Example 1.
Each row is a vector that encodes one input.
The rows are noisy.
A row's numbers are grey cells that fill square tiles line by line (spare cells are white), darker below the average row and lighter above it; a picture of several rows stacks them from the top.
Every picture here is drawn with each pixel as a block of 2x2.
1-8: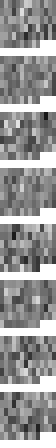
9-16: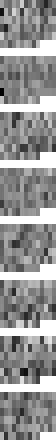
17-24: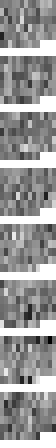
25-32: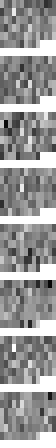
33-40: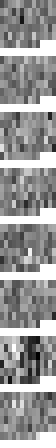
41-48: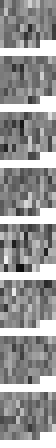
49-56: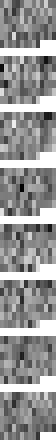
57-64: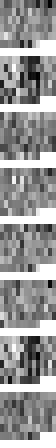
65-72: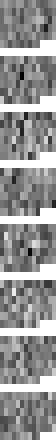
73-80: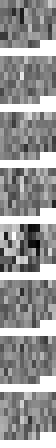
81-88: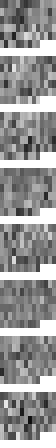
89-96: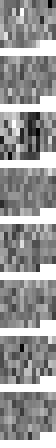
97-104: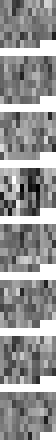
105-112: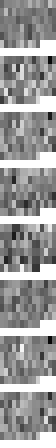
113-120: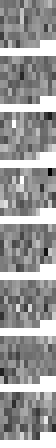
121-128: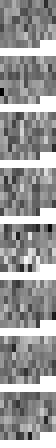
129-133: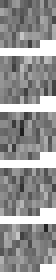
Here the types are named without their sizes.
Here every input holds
a list of points on a line.
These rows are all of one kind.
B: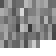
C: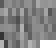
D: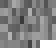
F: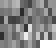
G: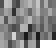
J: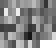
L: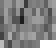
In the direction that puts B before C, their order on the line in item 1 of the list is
G, B, C, J, F, L, D.
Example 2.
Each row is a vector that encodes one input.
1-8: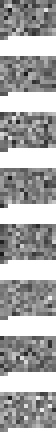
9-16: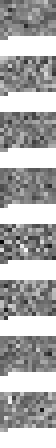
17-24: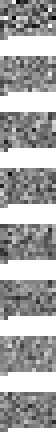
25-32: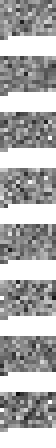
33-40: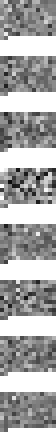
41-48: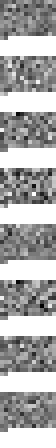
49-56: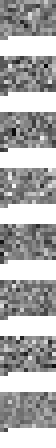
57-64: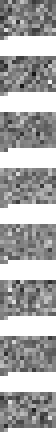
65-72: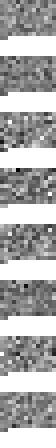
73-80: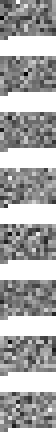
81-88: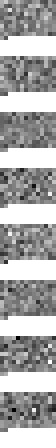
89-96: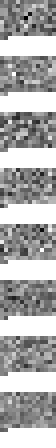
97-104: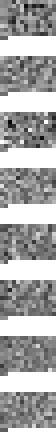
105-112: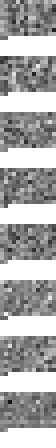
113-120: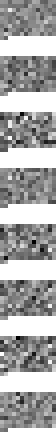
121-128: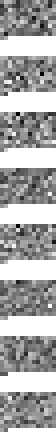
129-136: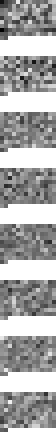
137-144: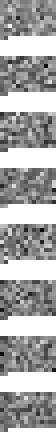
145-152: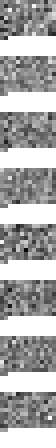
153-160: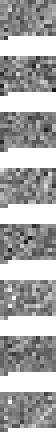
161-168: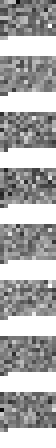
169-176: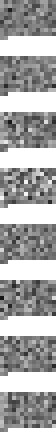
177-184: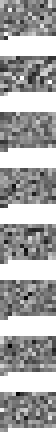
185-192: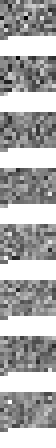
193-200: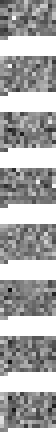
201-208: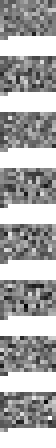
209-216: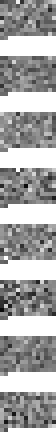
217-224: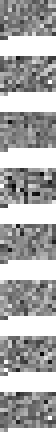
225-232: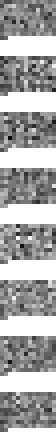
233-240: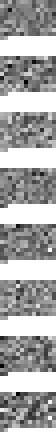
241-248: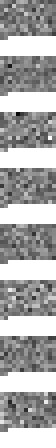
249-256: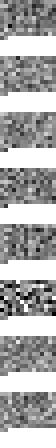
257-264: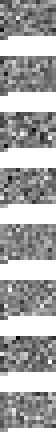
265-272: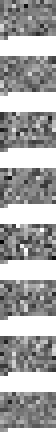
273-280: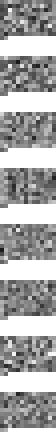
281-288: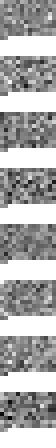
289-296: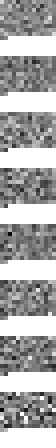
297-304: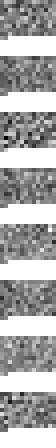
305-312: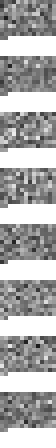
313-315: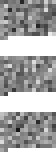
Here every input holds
either one of 12 labels, or a point on a 5-point line, or a point on a 19-point line.
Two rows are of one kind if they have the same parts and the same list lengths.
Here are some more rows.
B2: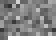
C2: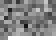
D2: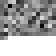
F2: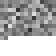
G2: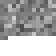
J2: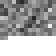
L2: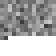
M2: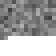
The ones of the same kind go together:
B2, C2, M2
D2, J2
F2, G2, L2

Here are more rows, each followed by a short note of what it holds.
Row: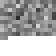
one of 12 labels
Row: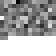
a point on a 5-point line
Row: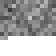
a point on a 19-point line
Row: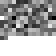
a point on a 5-point line
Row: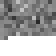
a point on a 19-point line
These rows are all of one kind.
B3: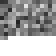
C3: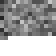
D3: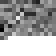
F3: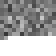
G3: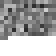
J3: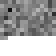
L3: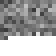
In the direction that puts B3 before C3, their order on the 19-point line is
J3, B3, L3, F3, G3, C3, D3.
